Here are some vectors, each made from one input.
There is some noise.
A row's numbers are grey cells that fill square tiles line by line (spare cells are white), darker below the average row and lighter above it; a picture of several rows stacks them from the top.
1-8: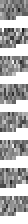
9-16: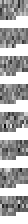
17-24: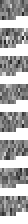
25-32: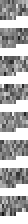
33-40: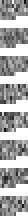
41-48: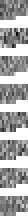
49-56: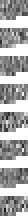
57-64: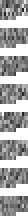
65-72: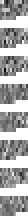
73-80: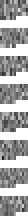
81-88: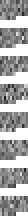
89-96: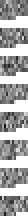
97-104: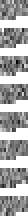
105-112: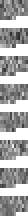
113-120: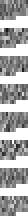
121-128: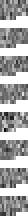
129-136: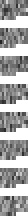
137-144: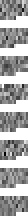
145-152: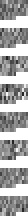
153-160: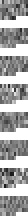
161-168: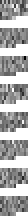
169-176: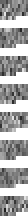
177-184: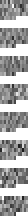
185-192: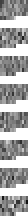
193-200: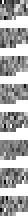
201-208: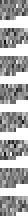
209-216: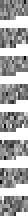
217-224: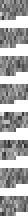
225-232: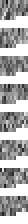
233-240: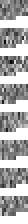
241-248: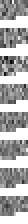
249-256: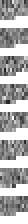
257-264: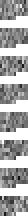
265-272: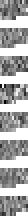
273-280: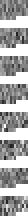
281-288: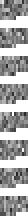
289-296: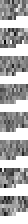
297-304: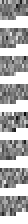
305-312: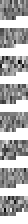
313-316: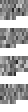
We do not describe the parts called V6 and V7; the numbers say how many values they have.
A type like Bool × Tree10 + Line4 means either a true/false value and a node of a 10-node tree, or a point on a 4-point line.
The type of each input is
Bool × Label11 + Label9 + V6 × V7.
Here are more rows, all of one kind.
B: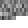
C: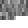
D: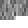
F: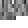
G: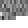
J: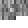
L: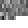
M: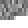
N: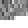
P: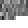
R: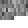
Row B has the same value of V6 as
G, J, M and N.
